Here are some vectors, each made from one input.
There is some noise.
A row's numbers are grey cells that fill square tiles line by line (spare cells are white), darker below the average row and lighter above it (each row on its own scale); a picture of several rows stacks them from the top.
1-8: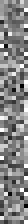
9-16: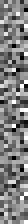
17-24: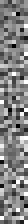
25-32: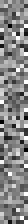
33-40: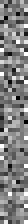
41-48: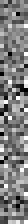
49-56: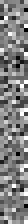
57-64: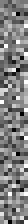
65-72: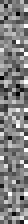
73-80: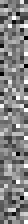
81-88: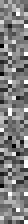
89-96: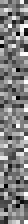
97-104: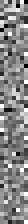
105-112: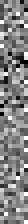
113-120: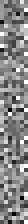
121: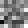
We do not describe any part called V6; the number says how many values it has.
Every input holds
a list of up to two items, each a true/false value and a value of V6.
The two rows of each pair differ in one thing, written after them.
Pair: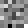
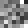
the true/false value in item 1 of the list
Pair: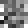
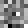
the true/false value in item 2 of the list
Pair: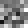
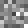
the true/false value in item 1 of the list
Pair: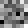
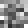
the value of V6 in item 2 of the list
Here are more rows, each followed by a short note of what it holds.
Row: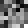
the empty list
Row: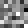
a list of one item
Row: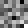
a list of one item
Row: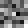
a list of one item
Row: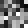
the empty list
